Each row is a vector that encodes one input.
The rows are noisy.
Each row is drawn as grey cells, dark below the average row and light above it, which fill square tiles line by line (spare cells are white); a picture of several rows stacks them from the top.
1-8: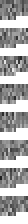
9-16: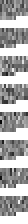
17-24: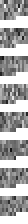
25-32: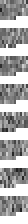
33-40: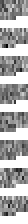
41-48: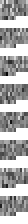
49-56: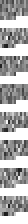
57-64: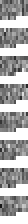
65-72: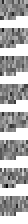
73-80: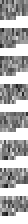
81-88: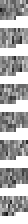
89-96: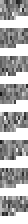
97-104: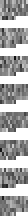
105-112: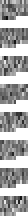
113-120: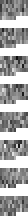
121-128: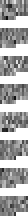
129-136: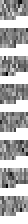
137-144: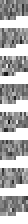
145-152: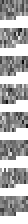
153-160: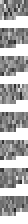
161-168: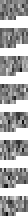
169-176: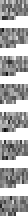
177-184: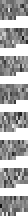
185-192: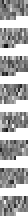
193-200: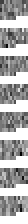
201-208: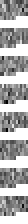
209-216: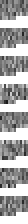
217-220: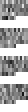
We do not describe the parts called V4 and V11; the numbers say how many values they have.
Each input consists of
either a point on a 6-point line, or a point on a 7-point line and a value of V11, or a value of V4.
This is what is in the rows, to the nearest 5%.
About 20% of them hold a point on a 6-point line. About 65% of them hold a point on a 7-point line and a value of V11. The rest hold a value of V4.
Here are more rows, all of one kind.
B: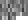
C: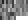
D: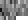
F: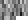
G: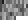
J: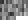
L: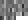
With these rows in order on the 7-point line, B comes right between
D and L.
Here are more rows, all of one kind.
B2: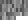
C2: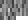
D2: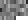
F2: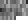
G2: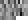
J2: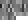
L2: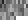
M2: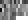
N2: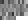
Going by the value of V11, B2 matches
J2, L2 and N2.
